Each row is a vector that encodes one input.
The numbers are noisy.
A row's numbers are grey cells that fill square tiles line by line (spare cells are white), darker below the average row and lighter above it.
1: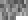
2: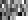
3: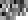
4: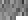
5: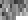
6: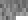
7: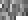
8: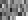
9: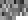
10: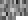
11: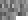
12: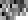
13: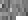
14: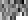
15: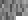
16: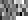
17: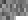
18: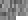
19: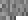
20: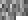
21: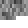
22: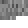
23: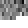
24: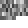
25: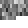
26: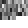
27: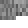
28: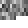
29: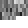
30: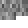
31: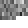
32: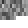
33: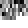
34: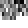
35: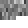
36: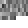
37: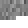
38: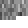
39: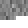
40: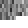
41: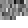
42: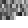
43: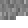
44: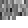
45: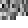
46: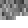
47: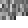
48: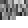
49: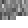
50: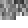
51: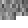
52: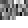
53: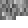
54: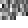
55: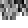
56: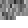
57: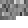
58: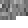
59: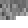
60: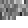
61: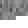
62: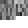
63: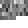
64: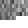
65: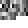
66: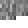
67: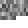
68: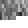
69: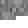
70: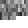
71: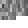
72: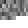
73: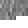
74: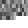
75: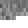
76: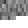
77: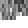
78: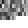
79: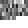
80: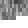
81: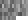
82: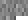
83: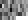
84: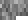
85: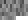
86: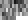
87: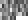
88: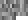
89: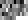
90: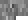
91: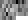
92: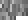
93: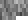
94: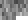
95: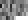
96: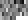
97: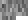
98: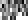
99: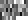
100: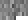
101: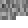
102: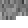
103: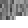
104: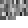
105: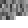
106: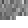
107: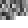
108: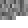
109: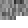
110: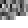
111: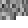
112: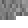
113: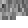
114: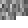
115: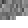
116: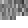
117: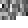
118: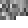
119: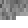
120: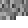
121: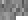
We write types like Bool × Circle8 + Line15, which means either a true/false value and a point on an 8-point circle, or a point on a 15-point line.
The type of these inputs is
Bool × Bool × Bool × Bool × Bool + Unit.
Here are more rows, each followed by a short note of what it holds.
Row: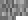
five true/false values
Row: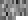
a fixed value
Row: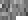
five true/false values
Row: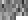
five true/false values
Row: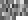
five true/false values
